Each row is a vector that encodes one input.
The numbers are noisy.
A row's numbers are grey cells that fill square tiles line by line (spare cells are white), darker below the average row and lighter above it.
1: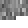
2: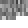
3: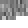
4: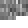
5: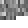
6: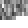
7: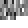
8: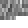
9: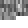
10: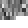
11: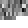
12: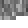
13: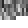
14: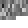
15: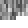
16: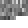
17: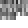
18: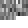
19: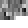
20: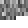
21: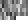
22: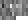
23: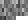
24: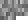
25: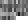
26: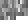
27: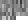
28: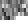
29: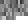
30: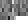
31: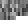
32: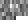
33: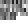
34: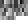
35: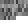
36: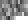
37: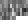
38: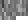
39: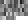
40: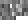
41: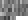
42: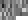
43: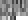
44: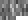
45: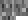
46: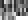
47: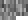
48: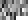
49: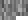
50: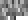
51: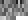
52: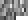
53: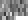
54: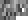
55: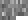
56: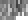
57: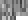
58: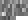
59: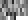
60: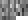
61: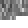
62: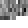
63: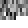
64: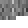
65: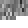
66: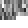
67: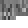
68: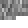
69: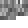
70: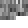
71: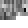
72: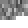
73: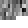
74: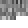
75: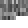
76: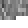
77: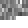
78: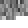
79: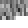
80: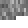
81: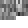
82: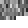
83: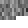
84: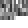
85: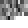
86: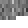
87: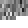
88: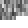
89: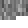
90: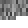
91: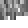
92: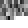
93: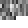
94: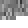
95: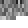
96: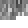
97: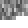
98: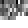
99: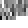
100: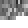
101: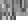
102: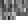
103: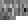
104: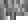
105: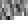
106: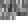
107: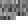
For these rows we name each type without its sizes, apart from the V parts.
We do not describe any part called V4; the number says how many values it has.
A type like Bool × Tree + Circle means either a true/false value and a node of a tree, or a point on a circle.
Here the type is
Circle × (Label × V4 + Unit).
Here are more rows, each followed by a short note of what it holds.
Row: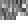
a point on a circle
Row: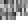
a point on a circle
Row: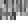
a point on a circle
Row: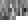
a point on a circle, a label and a value of V4
